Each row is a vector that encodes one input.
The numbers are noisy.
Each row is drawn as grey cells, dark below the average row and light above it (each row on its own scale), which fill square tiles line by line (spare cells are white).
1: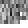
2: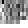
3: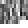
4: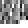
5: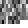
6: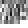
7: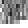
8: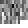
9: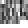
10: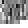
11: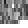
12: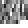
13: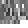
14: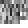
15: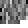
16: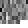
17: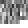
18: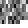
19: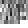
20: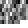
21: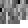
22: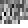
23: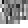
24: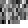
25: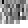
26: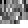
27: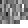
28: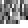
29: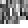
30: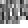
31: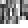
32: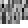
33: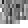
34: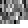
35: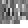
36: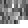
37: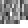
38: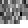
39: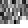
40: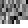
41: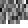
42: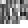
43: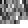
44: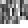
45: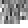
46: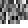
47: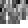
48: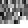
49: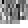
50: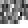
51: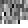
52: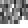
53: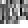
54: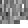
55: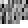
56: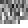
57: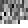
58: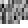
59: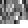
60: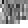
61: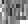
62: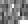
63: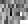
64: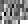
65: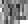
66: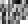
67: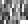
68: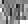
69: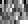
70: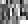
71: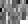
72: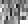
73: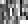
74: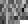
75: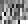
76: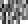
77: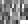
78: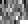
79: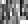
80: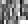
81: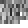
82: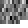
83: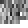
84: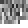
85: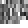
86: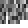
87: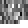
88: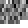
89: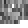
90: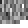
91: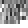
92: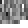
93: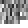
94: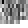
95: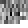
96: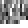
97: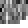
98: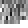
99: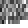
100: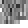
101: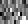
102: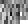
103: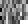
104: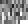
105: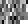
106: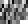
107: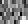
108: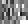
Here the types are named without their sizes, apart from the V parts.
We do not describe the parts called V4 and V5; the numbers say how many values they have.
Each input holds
either a point on a line, or three true/false values, or a value of V4 and a value of V5.
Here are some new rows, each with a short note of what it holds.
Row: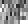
a point on a line
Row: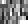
three true/false values
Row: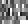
three true/false values
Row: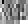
a point on a line
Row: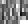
three true/false values
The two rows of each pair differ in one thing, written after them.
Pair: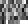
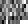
the value of V5
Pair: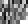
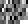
the value of V4
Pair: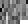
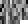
the value of V5
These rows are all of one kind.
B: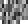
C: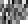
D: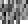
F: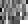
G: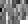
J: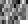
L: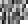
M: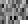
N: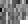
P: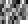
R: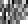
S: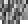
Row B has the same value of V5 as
D and S.
